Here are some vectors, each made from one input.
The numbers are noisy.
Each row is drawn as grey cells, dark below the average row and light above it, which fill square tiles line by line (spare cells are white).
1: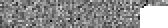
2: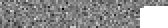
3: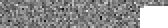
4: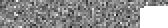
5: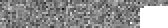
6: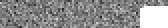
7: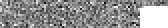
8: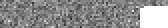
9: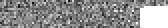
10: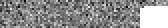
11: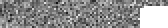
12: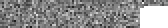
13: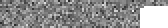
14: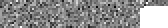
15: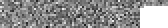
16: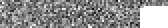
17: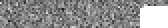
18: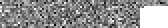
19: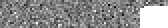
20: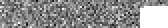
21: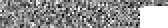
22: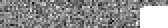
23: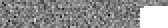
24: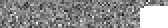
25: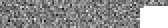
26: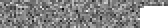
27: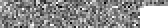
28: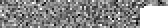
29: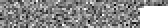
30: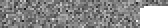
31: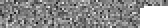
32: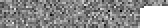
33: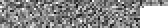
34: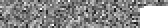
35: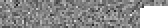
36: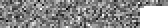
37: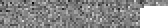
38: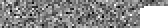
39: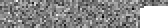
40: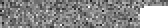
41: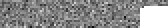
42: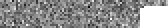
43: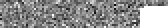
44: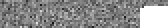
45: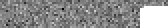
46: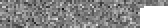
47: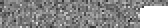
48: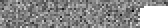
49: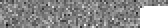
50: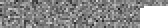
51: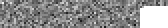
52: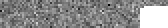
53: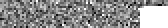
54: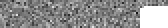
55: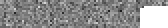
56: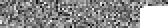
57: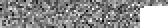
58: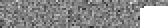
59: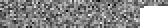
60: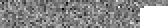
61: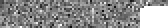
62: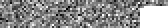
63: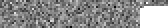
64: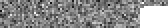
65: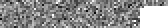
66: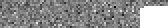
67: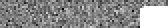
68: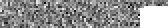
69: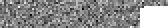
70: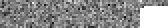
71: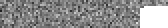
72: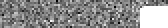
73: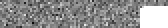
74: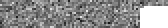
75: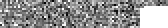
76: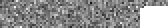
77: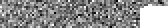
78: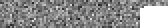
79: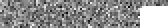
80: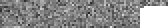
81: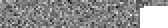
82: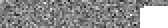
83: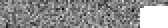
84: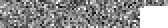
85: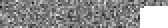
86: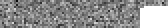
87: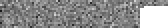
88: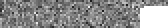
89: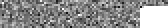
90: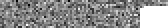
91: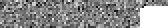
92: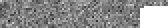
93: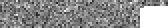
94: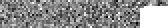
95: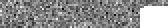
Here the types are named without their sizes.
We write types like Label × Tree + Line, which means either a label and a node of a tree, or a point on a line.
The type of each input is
Circle + Label × (Label × Label + Unit).
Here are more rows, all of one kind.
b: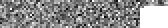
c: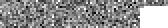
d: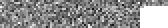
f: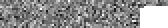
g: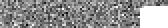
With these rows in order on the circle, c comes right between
f and g.
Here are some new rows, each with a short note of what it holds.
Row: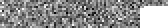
a point on a circle
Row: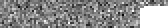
a label
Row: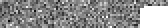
three labels
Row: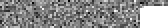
three labels
